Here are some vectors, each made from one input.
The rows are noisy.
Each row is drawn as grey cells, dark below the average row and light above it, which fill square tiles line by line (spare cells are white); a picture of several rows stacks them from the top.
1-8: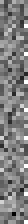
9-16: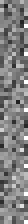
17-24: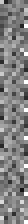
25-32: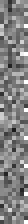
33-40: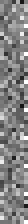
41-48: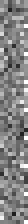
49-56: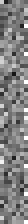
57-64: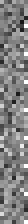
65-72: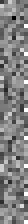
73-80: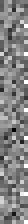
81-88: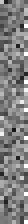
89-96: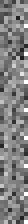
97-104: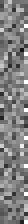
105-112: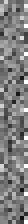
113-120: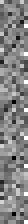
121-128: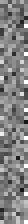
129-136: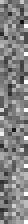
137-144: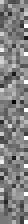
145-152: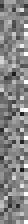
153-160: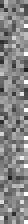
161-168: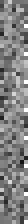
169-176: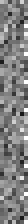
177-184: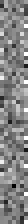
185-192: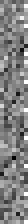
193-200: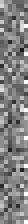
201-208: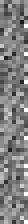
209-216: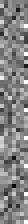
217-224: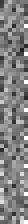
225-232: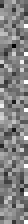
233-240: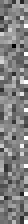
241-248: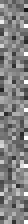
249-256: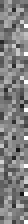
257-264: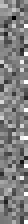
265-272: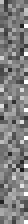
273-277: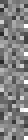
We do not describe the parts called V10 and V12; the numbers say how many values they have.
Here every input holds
either a point on an 11-point circle, or a point on a 5-point line and a point on a 7-point line, or a true/false value and a value of V10, or a value of V12.
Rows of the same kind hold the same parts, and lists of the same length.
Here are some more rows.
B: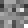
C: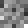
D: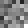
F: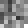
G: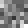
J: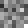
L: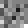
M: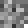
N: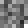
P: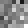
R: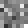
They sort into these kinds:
B, C, J, M
D, F, P
G, L, R
N

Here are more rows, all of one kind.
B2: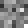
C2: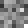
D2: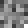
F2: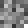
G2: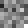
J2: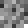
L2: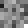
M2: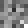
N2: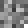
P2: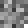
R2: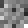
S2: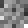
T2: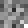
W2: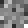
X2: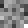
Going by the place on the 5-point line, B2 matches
G2, J2, L2 and T2.
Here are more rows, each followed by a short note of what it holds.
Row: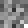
a point on a 5-point line and a point on a 7-point line
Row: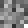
a point on a 5-point line and a point on a 7-point line
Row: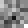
a value of V12
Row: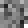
a true/false value and a value of V10
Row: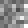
a point on an 11-point circle
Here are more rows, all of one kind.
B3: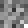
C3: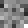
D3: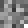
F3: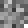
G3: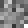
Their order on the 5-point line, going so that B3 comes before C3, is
D3, B3, F3, G3, C3.
